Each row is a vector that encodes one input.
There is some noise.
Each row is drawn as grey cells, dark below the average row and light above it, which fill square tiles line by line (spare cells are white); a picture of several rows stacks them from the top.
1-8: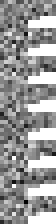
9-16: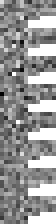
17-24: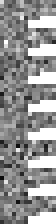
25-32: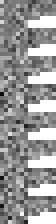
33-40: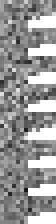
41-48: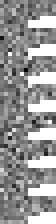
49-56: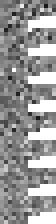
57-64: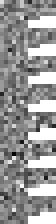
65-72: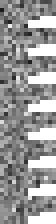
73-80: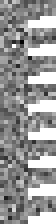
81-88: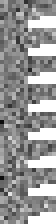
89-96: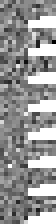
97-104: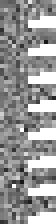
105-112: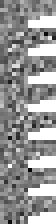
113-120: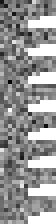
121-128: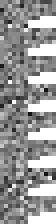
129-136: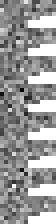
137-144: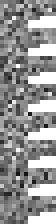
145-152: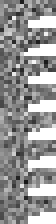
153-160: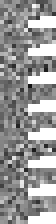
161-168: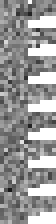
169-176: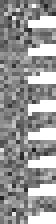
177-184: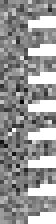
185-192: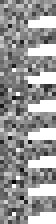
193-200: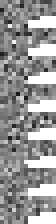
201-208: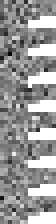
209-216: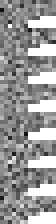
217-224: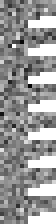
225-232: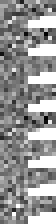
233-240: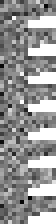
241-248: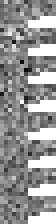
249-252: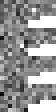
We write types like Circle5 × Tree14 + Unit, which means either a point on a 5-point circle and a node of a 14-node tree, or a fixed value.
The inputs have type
(Circle10 + Label12) × Label8 × Label8.
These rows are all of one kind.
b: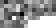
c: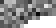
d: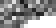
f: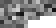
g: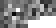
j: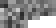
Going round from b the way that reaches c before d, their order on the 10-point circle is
b, c, j, g, f, d.
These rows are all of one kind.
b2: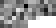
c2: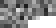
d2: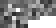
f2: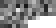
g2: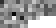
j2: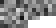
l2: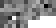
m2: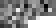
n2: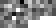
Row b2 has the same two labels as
c2, f2 and m2.
